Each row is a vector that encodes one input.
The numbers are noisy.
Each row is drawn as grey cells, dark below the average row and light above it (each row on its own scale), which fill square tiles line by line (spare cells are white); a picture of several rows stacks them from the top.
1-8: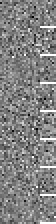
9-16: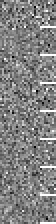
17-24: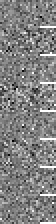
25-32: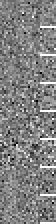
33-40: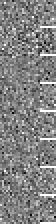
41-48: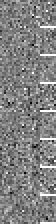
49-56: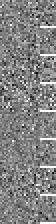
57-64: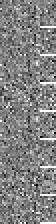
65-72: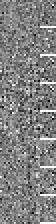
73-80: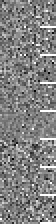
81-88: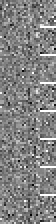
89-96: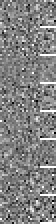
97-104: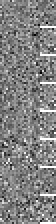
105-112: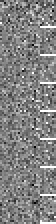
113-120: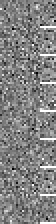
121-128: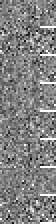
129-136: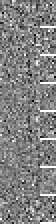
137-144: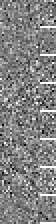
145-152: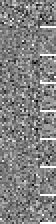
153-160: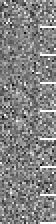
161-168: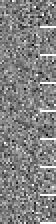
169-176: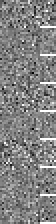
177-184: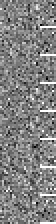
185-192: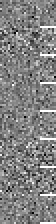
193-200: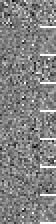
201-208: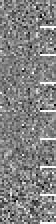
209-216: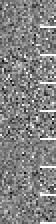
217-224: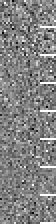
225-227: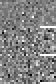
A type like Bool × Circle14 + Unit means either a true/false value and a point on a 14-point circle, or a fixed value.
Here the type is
Bool × Bool × Bool × List2(Circle10) + Label12 × Line6.
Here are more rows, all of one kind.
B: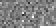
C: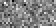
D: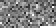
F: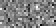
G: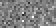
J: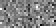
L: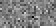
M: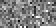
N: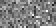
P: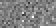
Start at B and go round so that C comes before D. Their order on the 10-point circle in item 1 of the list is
B, P, C, M, G, F, J, N, L, D.
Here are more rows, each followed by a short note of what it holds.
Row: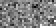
three true/false values, together with the empty list
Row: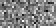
three true/false values, together with a list of one item
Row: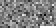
one of 12 labels and a point on a 6-point line
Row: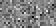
three true/false values, together with a list of two items
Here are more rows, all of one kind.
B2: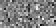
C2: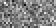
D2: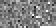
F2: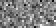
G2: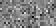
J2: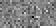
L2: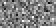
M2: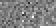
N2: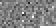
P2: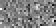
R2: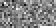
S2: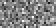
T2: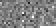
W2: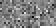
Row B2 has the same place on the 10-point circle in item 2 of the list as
D2, F2 and M2.
